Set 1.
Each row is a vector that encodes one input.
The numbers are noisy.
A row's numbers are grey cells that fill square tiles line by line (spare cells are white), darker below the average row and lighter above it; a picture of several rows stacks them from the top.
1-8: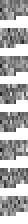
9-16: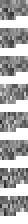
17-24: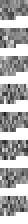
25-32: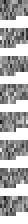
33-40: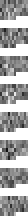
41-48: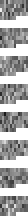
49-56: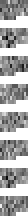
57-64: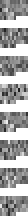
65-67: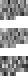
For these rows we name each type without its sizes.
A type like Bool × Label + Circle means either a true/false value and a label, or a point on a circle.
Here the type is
Bool × Bool × Bool.
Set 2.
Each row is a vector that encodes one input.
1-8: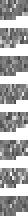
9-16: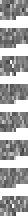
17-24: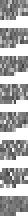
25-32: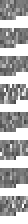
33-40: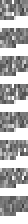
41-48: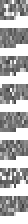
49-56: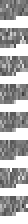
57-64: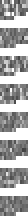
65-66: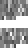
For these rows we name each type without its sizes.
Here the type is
Line.
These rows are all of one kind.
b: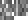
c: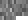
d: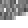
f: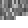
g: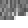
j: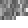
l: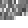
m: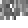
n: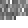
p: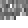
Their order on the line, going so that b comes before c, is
g, d, j, l, b, c, n, f, p, m.
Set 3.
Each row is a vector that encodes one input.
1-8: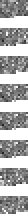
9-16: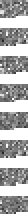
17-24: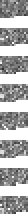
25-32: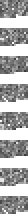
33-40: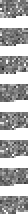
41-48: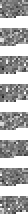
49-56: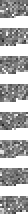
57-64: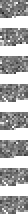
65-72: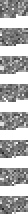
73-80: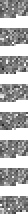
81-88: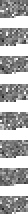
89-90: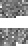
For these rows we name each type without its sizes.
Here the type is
Circle.
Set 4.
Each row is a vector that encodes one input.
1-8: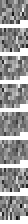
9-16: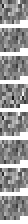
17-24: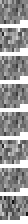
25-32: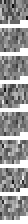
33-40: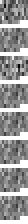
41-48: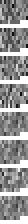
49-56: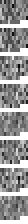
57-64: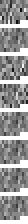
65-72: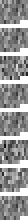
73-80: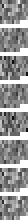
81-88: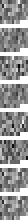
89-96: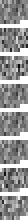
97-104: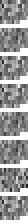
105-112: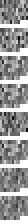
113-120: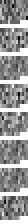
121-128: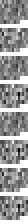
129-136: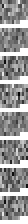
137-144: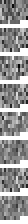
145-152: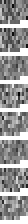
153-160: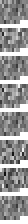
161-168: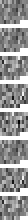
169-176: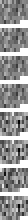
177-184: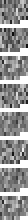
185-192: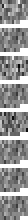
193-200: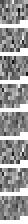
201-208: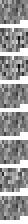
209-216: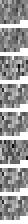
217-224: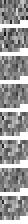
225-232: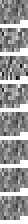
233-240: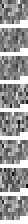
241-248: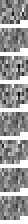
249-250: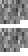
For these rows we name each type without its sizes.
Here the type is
Label.
